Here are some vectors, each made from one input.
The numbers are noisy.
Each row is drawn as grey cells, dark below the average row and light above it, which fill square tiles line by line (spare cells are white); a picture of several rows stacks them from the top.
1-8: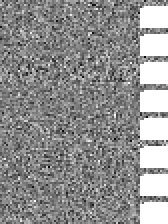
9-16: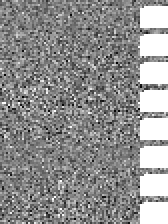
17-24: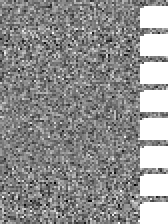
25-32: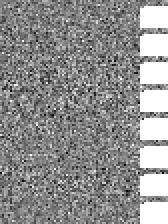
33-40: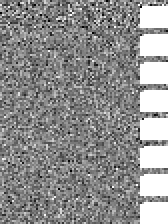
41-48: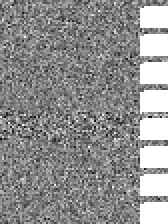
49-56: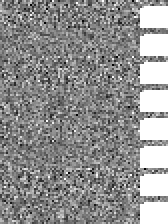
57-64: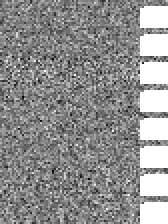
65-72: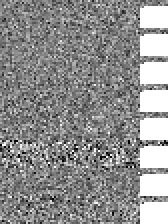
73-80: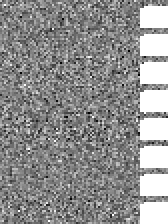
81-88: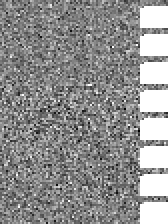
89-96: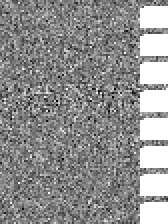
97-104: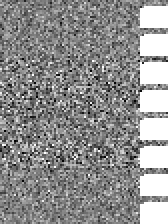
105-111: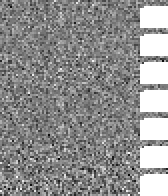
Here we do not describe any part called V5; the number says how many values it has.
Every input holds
either two labels (each one of 6), or a true/false value and a value of V5.
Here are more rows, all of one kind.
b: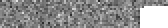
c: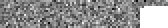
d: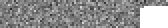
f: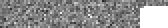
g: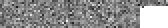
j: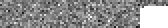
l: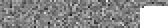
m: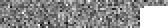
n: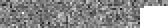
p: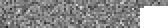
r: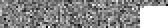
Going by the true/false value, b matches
l, m and n.
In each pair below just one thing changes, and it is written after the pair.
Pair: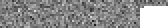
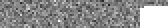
the true/false value
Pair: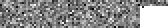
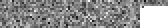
the value of V5
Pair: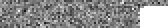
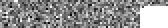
the true/false value
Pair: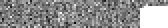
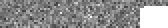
the true/false value
